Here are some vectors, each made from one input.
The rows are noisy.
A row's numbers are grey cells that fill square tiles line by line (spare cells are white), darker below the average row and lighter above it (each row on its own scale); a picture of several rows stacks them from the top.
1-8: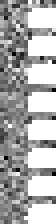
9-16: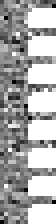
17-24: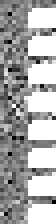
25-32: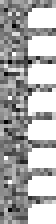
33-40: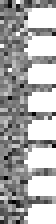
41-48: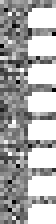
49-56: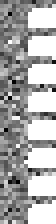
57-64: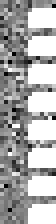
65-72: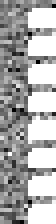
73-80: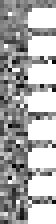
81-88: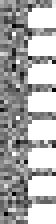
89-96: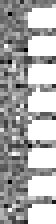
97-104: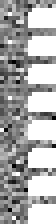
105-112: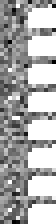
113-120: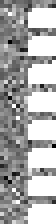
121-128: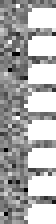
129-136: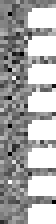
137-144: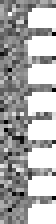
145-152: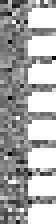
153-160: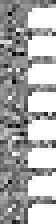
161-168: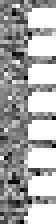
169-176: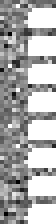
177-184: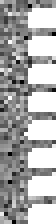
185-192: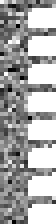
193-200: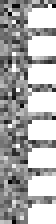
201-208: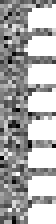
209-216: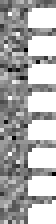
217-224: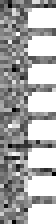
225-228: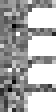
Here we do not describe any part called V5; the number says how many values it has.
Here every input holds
one of 6 labels, together with either a point on an 11-point line, or a true/false value and a value of V5.
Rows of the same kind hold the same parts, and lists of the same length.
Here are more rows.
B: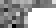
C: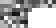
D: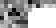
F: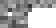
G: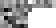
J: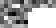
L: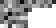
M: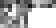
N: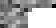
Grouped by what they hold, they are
B, F, G, M, N
C, D, J, L

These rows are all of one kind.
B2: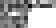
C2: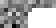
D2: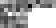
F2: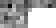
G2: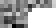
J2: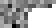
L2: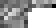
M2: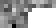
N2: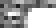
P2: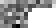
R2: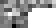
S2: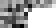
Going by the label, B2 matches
L2, M2 and R2.
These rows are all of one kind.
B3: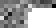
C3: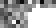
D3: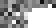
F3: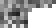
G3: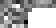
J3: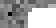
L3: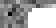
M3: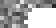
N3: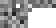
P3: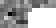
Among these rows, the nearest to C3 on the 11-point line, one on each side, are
D3 and J3.
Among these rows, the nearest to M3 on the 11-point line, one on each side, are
B3 and N3.
